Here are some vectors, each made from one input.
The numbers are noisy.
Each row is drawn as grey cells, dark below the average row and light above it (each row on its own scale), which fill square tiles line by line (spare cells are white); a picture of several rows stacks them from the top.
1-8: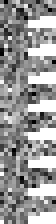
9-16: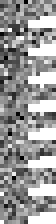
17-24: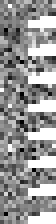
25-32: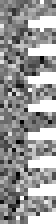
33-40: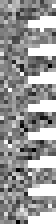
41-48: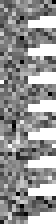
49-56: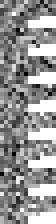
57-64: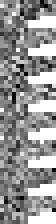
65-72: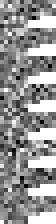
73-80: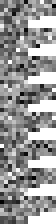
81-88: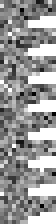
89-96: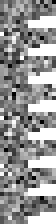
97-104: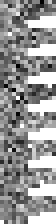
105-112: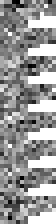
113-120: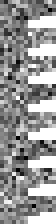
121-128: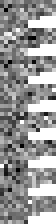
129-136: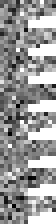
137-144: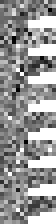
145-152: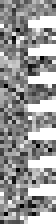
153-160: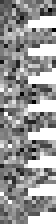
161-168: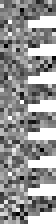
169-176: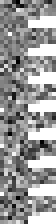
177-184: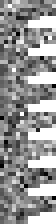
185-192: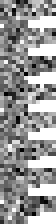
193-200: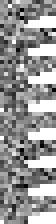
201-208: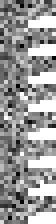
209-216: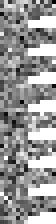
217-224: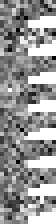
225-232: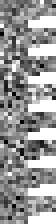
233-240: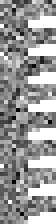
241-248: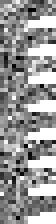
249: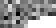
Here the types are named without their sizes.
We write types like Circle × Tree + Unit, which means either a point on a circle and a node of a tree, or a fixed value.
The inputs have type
Bool × Circle × (Circle + Unit) + List(Line).
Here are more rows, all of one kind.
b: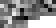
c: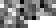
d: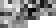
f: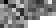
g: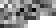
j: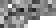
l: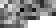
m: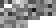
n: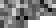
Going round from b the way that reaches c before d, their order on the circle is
b, n, c, m, f, j, d, g, l.
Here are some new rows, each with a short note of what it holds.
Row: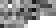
a point on a circle and a true/false value
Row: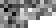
a list of two items
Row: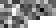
the empty list
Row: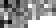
a list of one item
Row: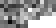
a list of two items
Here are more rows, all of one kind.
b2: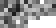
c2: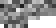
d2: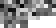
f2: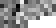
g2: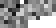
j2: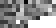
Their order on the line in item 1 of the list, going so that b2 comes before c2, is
j2, f2, g2, b2, c2, d2.
